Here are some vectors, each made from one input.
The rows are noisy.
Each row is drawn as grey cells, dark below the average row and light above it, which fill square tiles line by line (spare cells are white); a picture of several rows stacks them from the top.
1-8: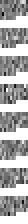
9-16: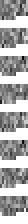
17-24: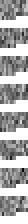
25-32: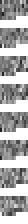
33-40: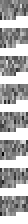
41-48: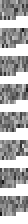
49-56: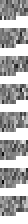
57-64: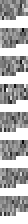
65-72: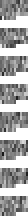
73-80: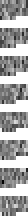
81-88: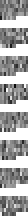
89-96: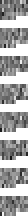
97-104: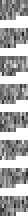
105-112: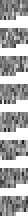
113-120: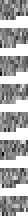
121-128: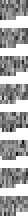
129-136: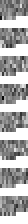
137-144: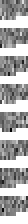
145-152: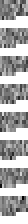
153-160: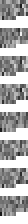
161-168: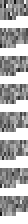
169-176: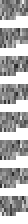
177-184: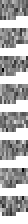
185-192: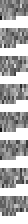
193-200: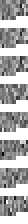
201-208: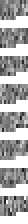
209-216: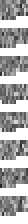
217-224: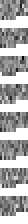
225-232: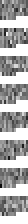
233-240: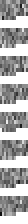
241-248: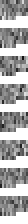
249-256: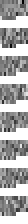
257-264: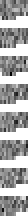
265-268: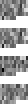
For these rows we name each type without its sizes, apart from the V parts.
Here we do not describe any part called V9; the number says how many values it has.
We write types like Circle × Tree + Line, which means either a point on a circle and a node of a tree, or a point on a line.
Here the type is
Label × V9 + List(Line).
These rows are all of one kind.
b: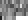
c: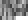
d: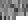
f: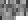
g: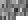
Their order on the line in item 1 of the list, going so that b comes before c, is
g, d, b, f, c.
